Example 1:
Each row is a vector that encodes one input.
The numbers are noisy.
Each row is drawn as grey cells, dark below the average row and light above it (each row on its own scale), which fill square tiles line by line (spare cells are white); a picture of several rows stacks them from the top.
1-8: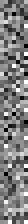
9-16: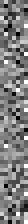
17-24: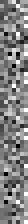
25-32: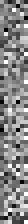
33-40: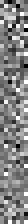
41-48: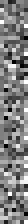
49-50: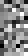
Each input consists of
one of 9 labels.
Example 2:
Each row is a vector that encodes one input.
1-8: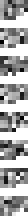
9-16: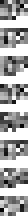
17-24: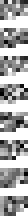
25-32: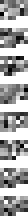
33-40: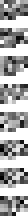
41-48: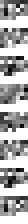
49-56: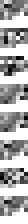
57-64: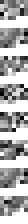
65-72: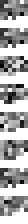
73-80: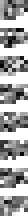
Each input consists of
one of 12 labels.
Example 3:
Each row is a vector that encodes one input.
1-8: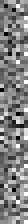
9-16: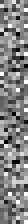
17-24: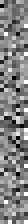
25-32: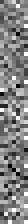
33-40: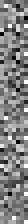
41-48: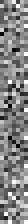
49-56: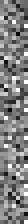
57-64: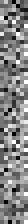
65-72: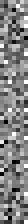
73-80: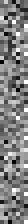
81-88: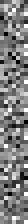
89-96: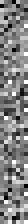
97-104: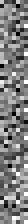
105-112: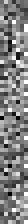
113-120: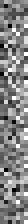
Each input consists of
one of 5 labels.
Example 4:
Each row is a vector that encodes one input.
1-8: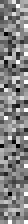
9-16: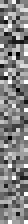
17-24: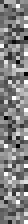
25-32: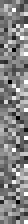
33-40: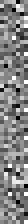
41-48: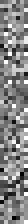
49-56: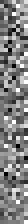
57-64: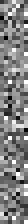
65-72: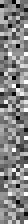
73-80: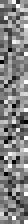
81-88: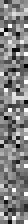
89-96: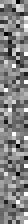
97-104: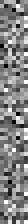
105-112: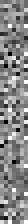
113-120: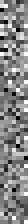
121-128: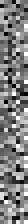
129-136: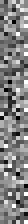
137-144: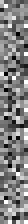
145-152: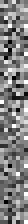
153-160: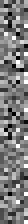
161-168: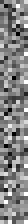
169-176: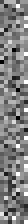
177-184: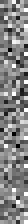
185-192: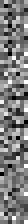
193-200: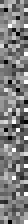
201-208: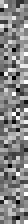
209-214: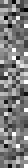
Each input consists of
one of 5 labels.
